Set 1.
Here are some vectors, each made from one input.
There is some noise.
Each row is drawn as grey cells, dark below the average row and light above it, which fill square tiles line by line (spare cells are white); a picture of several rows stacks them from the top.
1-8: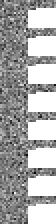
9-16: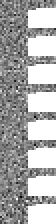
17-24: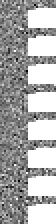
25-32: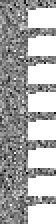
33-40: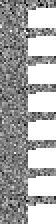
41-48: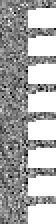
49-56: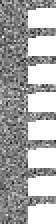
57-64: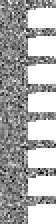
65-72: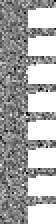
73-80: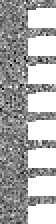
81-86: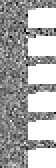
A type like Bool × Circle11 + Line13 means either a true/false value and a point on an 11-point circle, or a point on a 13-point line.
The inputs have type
Circle11 × Line9.
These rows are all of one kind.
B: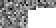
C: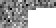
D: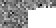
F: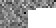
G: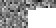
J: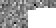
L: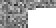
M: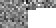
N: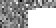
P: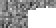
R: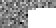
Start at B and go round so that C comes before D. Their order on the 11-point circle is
B, M, C, J, R, F, G, D, L, N, P.
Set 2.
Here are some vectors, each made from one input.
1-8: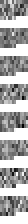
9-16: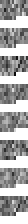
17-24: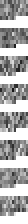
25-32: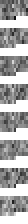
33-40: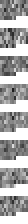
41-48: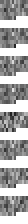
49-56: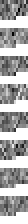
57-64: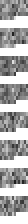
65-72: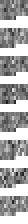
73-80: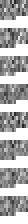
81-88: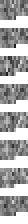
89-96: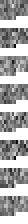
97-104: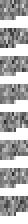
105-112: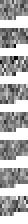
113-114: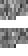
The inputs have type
Bool × Line4.
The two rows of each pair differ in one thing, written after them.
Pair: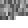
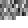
the place on the 4-point line
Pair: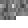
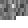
the place on the 4-point line
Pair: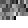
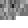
the true/false value
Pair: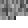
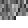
the place on the 4-point line
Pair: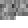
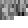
the place on the 4-point line
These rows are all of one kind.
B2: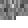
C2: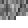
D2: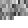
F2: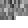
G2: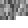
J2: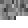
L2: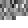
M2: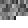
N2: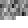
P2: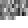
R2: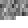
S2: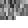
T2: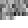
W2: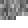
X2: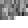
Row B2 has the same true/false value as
C2, J2, M2 and W2.
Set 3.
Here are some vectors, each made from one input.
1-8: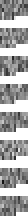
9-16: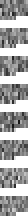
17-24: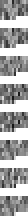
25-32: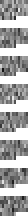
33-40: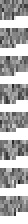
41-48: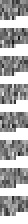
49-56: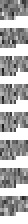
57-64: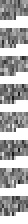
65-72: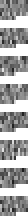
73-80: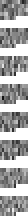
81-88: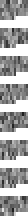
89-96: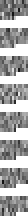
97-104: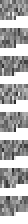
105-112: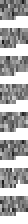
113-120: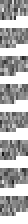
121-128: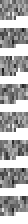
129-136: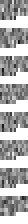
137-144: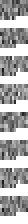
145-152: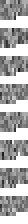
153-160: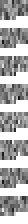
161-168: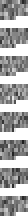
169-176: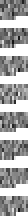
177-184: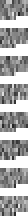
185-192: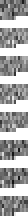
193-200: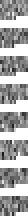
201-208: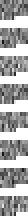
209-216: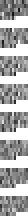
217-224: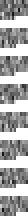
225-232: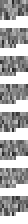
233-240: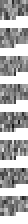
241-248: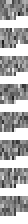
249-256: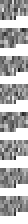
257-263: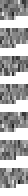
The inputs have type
Bool × Circle10.
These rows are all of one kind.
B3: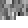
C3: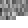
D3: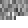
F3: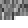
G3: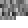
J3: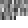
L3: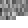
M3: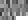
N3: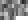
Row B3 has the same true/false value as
F3 and G3.
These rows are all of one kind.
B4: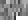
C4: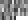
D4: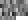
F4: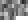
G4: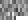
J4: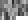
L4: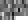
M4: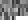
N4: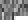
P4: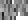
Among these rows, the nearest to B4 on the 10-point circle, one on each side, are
C4 and G4.
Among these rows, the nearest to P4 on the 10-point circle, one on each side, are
C4 and D4.
